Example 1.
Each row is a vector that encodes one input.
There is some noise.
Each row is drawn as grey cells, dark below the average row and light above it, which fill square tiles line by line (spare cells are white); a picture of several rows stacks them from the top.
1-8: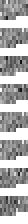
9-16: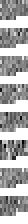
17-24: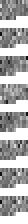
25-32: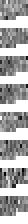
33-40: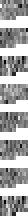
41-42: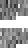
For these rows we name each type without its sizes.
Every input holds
either a fixed value, or a label and a true/false value.
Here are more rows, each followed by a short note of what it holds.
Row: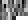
a fixed value
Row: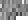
a label and a true/false value
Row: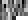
a fixed value
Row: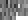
a label and a true/false value
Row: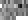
a label and a true/false value
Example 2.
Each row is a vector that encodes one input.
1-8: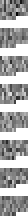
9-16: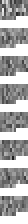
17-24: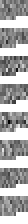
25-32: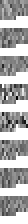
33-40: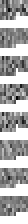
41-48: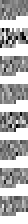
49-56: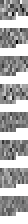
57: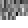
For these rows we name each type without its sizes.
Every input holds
a point on a circle, together with either a fixed value, or three true/false values.
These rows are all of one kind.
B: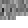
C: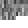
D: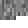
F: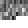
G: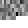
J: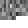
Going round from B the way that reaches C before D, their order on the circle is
B, G, C, F, J, D.
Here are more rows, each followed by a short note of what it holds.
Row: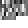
a point on a circle
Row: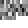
a point on a circle
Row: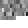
a point on a circle
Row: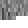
a point on a circle and three true/false values
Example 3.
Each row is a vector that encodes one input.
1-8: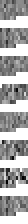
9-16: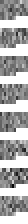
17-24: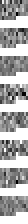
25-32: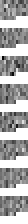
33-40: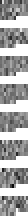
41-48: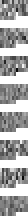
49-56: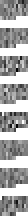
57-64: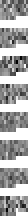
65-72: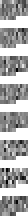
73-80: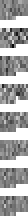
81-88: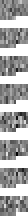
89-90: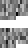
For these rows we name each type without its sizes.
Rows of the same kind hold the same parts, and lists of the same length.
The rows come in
2 kinds.
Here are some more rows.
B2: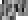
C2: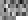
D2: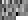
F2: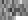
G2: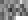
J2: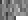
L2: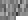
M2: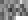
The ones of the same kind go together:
B2, C2
D2, F2, G2, J2, L2, M2

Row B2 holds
a point on a circle.
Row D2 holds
three true/false values.
